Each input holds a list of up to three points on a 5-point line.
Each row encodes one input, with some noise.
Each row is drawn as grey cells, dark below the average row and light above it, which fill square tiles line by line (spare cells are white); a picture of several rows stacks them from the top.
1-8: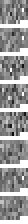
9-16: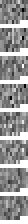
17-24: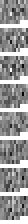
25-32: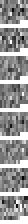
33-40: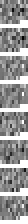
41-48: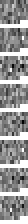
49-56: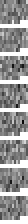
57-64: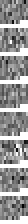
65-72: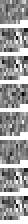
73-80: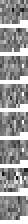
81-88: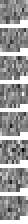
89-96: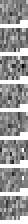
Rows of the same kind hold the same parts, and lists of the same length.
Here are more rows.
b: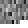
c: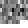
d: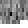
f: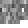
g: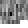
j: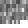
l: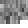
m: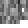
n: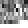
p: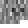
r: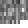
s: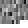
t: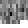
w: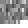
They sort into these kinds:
b, d, g, l, s, t
c, p
f, j, m, r, w
n

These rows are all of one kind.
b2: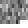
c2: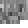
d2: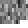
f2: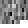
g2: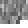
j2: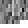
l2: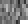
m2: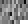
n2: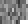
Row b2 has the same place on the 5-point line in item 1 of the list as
c2 and g2.
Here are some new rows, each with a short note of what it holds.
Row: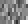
a list of three items
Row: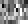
the empty list
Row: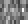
a list of two items
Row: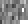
a list of two items
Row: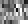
the empty list
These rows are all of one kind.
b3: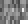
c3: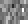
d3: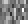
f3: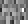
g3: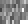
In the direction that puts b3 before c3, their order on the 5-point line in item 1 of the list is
b3, g3, c3, d3, f3.
